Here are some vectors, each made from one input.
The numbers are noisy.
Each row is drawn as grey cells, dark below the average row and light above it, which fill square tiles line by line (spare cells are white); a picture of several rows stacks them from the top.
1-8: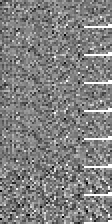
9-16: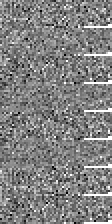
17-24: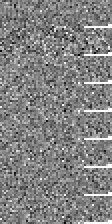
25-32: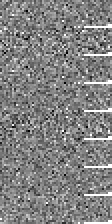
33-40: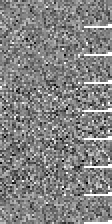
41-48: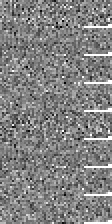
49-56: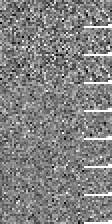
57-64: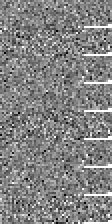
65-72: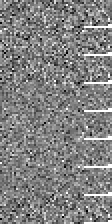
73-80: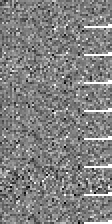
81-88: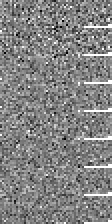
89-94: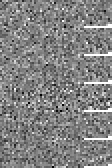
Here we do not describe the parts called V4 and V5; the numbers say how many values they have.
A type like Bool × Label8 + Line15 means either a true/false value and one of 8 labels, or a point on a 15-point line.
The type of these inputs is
(Bool × V4 + V5) × (Line3 × Line3 + Unit).
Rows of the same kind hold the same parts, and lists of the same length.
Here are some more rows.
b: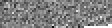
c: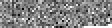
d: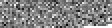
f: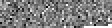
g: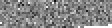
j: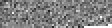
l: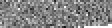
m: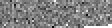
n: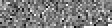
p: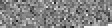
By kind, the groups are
b, j, m
c, d
f, n
g, l, p

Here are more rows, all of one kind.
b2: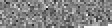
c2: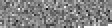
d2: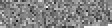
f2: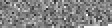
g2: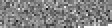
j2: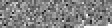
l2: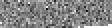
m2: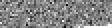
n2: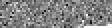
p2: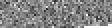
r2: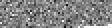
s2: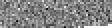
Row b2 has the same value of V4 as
f2, j2, n2 and p2.
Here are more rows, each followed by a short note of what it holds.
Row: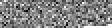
a true/false value and a value of V4
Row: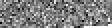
a value of V5
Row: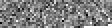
a value of V5
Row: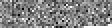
a true/false value and a value of V4
